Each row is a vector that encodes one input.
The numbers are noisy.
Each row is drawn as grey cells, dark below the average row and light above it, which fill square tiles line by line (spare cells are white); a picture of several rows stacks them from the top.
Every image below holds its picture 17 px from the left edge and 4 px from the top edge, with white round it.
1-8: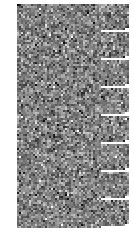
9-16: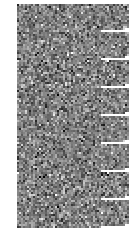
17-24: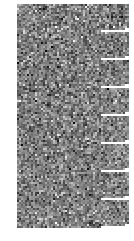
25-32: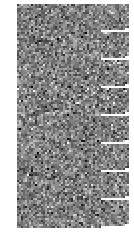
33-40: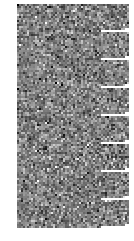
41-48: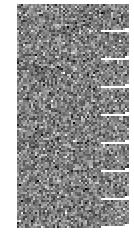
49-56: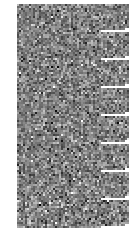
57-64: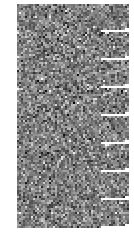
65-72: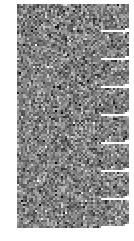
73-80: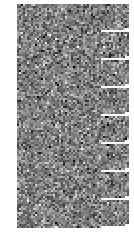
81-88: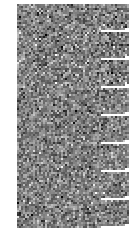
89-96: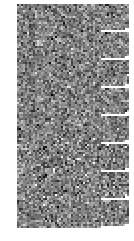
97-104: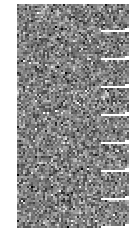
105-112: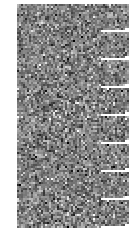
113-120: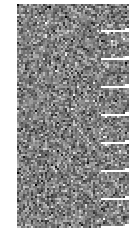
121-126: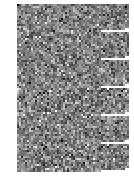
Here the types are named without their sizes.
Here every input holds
a label, together with a list of points on a line.
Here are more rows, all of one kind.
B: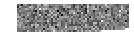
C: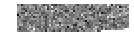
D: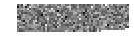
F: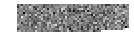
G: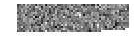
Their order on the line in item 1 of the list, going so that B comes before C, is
F, B, C, D, G.
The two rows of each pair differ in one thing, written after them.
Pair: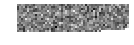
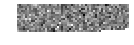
the place on the line in item 2 of the list
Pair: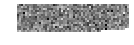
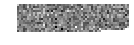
the label
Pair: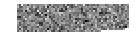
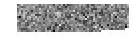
the place on the line in item 2 of the list
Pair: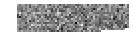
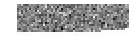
the place on the line in item 2 of the list
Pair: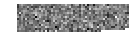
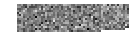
the place on the line in item 2 of the list
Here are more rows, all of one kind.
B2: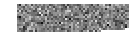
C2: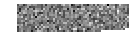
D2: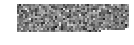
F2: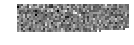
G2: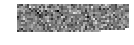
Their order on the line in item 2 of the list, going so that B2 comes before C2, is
D2, F2, B2, G2, C2.
